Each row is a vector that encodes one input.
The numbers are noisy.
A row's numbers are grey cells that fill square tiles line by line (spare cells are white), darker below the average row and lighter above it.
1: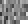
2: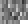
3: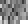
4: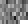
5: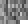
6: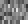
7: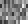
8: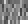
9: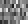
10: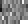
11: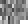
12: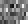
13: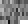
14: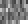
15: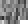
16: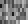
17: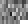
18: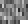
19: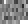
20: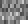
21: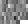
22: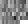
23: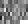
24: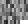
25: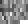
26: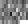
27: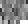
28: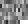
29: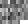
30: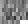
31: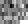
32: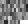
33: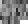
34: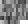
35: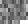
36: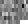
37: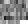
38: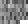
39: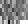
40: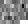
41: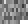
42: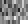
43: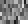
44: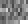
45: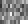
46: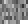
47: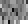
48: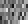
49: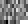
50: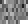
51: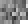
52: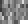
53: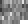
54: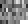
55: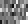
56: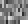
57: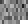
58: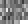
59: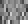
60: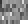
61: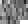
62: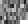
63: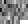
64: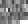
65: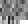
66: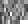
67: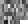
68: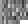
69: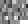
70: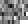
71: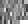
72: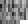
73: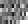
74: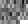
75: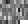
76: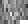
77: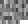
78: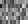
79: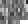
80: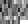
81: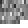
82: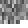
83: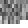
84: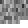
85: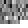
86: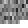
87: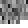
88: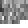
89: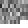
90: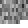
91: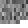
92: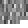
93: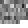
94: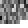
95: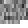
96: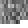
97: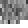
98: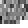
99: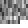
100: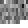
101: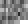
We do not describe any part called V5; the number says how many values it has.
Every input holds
a value of V5, together with either a point on a 4-point line, or a point on a 6-point line.
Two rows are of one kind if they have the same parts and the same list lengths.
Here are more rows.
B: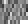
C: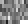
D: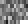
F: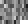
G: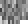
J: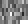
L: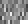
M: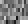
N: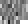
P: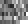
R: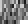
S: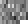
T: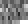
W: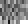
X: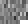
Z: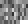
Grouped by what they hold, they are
B, C, D, F, J, L, M, P, R, Z
G, N, S, T, W, X

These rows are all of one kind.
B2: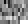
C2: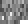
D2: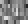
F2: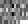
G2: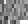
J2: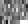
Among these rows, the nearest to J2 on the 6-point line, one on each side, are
D2 and F2.
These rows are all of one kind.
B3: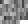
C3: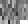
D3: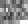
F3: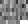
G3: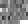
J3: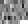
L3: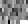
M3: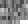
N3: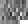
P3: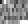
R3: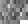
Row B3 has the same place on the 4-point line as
D3, J3, N3 and P3.
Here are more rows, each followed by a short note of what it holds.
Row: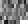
a point on a 6-point line and a value of V5
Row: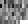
a point on a 6-point line and a value of V5
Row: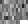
a point on a 4-point line and a value of V5
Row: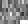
a point on a 6-point line and a value of V5
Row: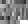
a point on a 4-point line and a value of V5
